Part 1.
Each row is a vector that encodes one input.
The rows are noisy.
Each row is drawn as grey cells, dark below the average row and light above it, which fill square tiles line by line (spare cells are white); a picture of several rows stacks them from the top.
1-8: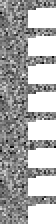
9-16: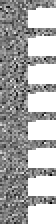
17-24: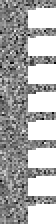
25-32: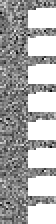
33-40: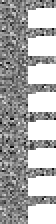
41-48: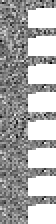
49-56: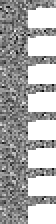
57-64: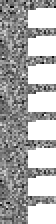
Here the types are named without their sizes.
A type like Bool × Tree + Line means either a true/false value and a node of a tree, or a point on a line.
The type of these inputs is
Label.
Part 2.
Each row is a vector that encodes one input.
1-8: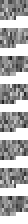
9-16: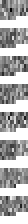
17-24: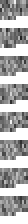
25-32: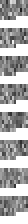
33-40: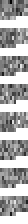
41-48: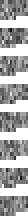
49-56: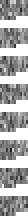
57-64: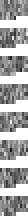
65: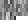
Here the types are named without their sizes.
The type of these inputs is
Circle.
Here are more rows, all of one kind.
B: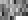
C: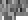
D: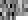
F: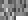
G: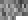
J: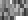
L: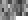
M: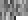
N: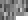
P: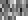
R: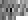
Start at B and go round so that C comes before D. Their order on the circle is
B, G, F, L, C, P, M, R, D, N, J.
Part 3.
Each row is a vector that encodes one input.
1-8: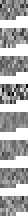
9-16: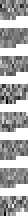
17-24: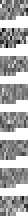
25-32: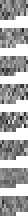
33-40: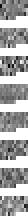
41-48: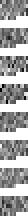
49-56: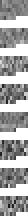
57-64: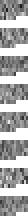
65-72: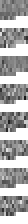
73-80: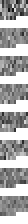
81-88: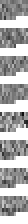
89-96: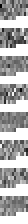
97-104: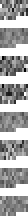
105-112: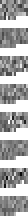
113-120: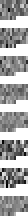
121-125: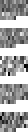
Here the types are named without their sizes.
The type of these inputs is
Bool × Bool × Bool × Bool + Unit.
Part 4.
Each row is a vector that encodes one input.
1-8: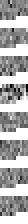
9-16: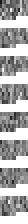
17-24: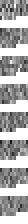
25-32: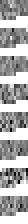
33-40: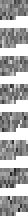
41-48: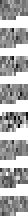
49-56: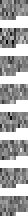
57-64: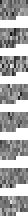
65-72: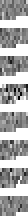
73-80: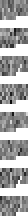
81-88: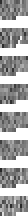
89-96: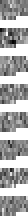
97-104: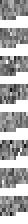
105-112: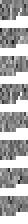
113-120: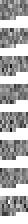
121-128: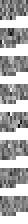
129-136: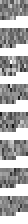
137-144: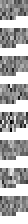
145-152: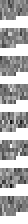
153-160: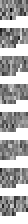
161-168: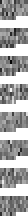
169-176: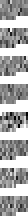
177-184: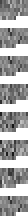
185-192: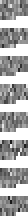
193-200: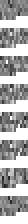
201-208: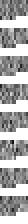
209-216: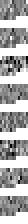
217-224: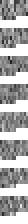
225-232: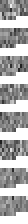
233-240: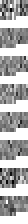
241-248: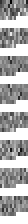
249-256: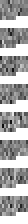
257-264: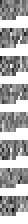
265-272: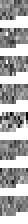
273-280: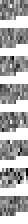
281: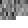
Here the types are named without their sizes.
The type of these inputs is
Circle + Unit.
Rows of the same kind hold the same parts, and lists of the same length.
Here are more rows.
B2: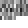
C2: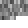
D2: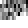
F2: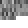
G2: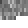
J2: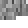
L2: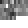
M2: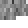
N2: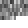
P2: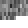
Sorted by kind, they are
B2, C2, F2, G2, J2, L2, M2, N2, P2
D2

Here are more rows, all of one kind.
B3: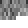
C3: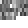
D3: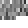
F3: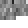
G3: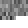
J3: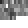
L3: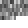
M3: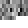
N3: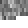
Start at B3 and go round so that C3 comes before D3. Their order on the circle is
B3, N3, C3, L3, F3, D3, M3, G3, J3.
